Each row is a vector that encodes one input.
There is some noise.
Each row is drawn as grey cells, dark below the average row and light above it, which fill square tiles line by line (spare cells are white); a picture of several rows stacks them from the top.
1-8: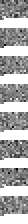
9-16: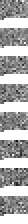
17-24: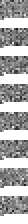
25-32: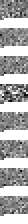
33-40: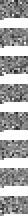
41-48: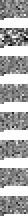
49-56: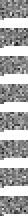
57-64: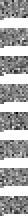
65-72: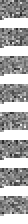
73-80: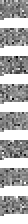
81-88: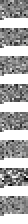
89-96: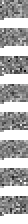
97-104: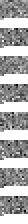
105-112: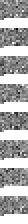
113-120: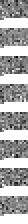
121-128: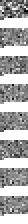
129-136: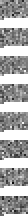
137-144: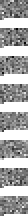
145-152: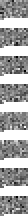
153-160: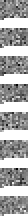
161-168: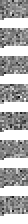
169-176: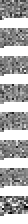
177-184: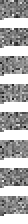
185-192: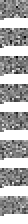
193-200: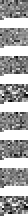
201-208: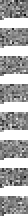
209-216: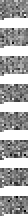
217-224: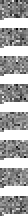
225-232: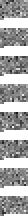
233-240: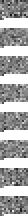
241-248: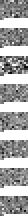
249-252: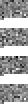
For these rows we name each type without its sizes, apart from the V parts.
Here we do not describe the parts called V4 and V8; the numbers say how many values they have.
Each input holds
either a fixed value, or a point on each of two lines, a value of V4 and a value of V8, or a node of each of two trees.
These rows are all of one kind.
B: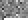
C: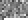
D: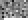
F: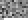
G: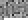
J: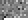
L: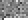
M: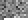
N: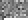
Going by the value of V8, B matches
G and L.
